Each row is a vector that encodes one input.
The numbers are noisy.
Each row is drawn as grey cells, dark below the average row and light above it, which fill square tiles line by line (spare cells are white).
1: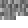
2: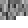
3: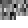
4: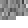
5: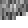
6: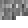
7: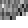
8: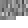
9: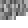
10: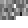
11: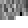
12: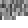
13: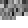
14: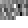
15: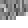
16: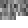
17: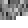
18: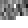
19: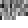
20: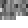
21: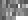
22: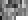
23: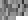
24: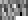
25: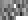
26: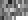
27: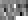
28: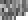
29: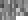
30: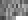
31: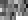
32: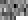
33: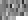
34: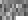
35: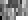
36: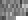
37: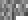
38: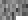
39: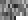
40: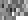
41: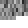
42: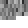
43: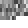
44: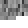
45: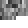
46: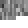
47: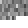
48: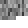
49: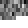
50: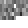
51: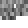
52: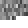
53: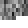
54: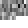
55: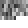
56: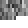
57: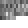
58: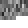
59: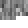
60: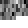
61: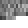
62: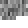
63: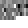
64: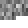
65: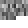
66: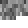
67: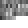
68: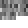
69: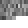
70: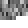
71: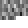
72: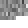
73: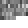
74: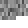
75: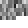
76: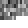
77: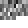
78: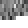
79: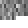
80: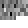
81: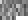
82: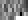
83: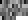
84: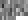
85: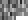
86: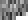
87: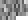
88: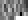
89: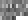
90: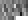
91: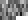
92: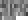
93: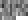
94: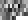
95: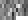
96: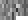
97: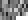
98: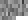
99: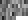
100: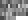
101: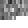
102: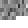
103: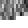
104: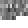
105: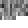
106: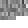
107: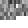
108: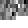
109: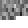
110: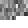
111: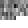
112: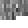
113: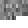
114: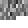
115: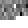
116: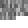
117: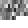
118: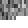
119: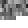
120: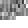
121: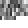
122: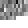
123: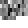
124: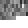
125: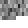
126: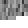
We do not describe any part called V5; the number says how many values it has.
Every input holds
a value of V5, together with either a point on a 6-point circle and a true/false value, or a value of V5.
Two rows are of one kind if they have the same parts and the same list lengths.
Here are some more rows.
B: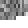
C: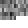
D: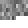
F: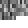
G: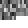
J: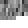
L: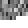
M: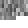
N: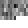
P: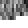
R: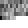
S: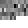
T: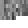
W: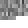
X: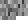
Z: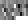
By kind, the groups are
B, C, F, G, L, N, S
D, J, M, P, R, T, W, X, Z

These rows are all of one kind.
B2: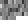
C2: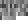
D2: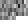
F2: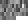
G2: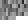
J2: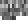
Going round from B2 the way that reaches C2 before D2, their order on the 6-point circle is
B2, C2, F2, D2, G2, J2.
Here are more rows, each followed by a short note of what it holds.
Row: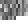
two values of V5
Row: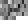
a point on a 6-point circle, a true/false value and a value of V5
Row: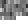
a point on a 6-point circle, a true/false value and a value of V5
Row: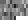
two values of V5
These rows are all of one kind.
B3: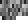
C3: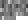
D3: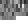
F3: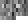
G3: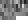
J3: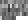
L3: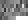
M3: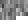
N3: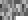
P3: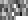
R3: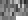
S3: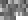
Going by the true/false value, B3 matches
J3, M3, N3 and P3.
